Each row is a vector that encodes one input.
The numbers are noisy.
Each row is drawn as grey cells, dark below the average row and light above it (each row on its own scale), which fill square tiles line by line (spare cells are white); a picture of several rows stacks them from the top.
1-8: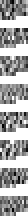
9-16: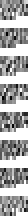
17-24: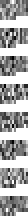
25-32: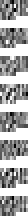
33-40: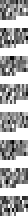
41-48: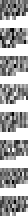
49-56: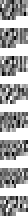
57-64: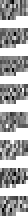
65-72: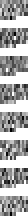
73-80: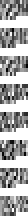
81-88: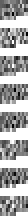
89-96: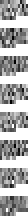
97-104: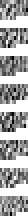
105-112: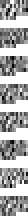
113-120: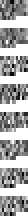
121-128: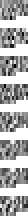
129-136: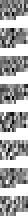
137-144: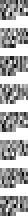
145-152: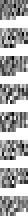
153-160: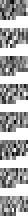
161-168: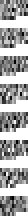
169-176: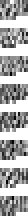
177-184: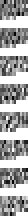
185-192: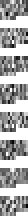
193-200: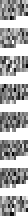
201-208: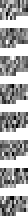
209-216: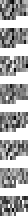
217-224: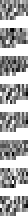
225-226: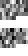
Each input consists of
a true/false value, together with either a point on a 9-point line, or a point on a 13-point line.
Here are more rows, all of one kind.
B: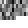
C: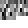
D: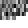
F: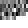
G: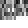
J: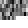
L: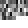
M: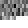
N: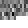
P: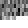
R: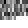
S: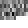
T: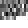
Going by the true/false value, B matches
C, J and L.
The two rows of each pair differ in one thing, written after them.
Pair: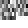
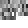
the place on the 9-point line
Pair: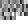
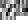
the true/false value
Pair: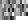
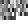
the place on the 9-point line
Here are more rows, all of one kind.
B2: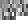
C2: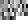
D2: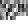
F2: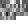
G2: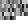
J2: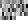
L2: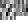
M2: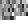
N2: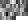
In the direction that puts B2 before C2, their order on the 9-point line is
M2, D2, G2, J2, L2, B2, C2, F2, N2.
